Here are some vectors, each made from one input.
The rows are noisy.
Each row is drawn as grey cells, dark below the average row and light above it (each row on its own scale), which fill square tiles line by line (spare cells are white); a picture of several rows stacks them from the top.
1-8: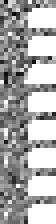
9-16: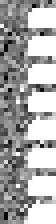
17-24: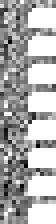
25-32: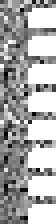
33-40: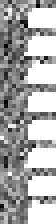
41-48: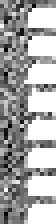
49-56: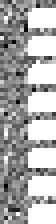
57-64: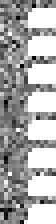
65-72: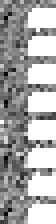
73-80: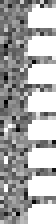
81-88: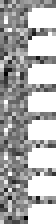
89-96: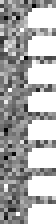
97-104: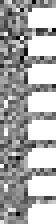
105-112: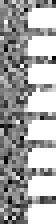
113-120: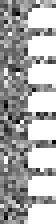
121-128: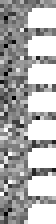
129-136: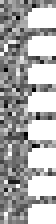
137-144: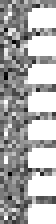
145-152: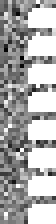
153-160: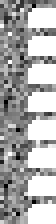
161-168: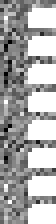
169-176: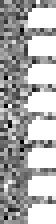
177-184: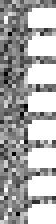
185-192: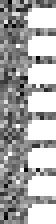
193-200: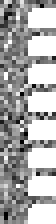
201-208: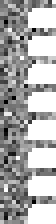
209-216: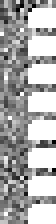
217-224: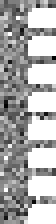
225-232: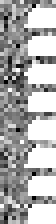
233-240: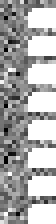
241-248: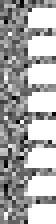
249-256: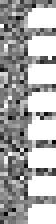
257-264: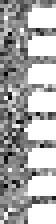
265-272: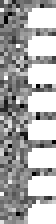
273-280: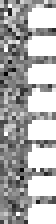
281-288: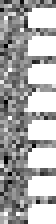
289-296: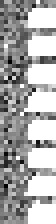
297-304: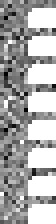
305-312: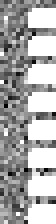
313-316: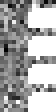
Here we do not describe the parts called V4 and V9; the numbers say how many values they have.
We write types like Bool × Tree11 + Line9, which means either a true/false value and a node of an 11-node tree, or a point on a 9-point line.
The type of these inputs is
(Bool × Label10 + V4) × V9.
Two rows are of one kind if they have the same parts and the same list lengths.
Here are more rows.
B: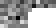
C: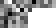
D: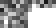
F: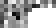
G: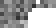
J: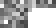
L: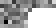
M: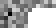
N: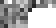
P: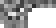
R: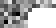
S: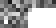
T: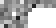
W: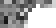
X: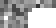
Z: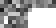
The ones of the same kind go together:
B, C, F, G, L, M, N, P, R, T, W, X
D, J, S, Z

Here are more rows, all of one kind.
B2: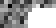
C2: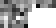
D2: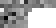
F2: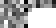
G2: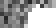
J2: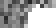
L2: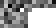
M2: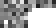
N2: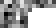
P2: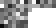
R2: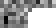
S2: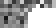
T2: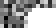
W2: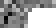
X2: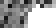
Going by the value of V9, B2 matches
G2, J2, S2 and X2.
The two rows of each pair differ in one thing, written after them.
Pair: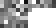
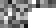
the value of V9
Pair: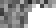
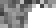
the true/false value
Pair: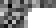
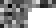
the value of V9
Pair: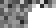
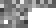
the value of V9
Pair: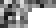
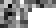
the label
